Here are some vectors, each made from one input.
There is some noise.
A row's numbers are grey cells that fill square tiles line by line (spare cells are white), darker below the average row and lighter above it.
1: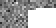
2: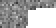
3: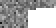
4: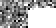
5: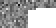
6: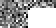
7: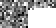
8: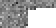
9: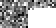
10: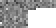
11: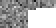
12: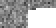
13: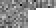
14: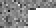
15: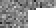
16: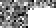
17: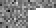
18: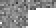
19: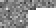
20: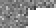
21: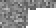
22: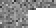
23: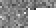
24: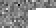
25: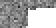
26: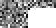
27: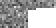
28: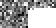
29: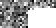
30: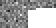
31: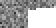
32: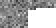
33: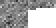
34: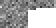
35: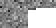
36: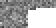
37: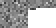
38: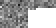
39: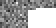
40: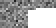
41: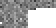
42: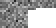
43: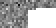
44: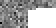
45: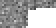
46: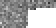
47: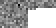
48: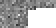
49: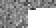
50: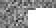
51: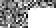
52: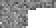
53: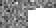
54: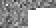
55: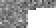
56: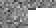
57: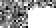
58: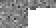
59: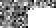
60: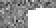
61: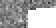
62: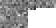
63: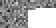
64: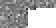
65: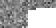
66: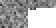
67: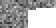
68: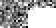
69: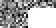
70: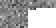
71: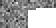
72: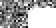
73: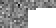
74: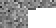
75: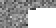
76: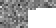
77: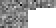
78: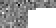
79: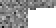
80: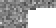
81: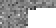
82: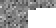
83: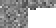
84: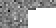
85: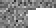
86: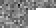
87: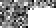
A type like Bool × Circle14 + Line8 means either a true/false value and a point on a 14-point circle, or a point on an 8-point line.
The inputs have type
(Bool × Bool × Bool + Unit) × Line7 + Line4.
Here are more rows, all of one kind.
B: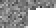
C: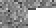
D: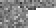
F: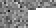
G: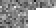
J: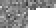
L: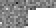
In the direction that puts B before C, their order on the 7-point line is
G, J, B, L, D, C, F.
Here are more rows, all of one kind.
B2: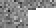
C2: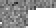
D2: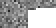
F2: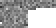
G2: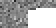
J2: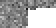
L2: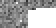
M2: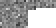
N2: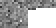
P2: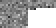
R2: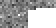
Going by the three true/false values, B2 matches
D2, M2, N2 and R2.
